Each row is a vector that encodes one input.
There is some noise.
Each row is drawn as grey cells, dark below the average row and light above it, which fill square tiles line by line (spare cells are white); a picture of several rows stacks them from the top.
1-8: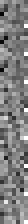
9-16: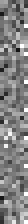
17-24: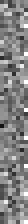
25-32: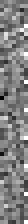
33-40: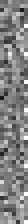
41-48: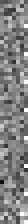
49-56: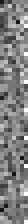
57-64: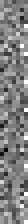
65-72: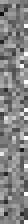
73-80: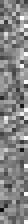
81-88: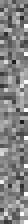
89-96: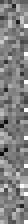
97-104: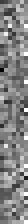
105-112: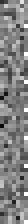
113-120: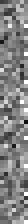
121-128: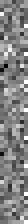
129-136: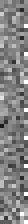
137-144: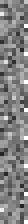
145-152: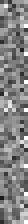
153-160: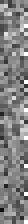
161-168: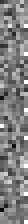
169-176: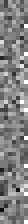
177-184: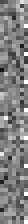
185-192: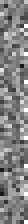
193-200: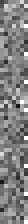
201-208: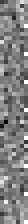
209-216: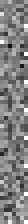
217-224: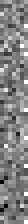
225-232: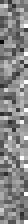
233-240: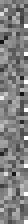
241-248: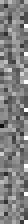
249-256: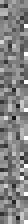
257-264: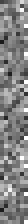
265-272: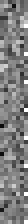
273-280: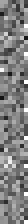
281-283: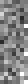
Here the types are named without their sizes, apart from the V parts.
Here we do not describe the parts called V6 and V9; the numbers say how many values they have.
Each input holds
either a node of a tree and a value of V6, or a list of items, each a true/false value and a value of V9.
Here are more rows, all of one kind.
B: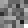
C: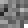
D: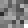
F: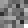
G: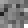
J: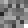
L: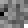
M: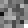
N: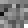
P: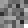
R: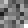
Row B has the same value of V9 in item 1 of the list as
F, G and P.
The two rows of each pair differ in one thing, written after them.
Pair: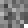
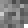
the true/false value in item 1 of the list
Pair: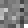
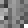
the true/false value in item 1 of the list
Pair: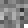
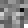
the true/false value in item 2 of the list
